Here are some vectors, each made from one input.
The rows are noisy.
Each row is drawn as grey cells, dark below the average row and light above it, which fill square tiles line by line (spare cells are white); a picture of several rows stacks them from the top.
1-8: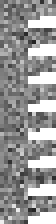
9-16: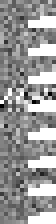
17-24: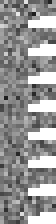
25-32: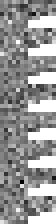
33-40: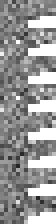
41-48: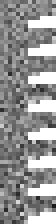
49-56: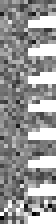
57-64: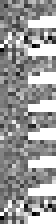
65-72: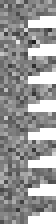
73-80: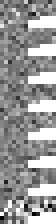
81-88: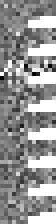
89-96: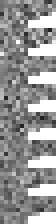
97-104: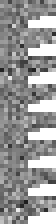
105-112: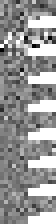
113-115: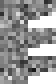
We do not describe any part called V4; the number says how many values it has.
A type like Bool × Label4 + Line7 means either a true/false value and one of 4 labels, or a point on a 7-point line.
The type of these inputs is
List3(Bool × V4).
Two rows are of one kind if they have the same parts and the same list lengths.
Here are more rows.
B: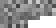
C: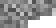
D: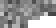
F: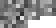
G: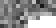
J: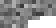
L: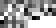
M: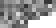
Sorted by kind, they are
B, C, D, J
F, G
L
M

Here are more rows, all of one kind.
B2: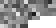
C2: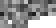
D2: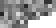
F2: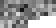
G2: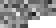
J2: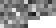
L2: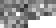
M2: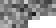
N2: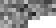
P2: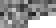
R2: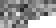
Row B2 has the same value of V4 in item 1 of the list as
G2, M2 and N2.
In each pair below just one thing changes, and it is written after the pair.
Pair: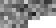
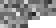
the true/false value in item 1 of the list
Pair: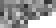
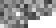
the true/false value in item 1 of the list
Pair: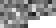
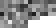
the true/false value in item 1 of the list
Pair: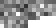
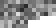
the true/false value in item 1 of the list
